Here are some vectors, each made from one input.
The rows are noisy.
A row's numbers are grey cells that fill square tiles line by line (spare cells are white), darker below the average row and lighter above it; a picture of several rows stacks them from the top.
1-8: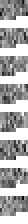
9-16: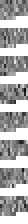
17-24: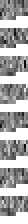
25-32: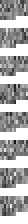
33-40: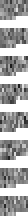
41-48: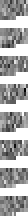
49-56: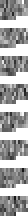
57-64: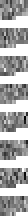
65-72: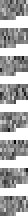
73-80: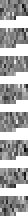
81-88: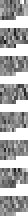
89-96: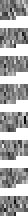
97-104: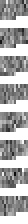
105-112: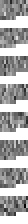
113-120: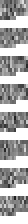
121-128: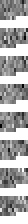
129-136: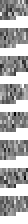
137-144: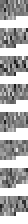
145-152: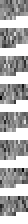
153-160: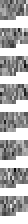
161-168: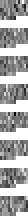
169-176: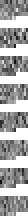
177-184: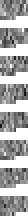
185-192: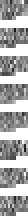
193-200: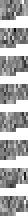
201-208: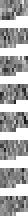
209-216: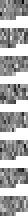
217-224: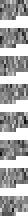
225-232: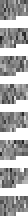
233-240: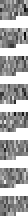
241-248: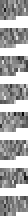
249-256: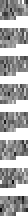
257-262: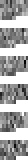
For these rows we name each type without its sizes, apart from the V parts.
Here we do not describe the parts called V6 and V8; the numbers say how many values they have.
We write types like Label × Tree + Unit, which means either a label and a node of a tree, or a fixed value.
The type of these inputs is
(Circle + V6) × (Label × V8 + Line × Line).
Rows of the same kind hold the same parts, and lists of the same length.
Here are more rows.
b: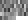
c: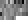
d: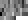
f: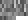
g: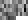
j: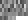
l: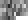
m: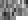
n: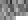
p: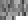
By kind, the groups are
b, f, j, n, p
c, d
g
l, m

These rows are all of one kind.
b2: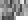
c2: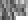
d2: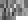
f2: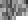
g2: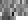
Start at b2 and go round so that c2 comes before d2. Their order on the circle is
b2, c2, g2, d2, f2.
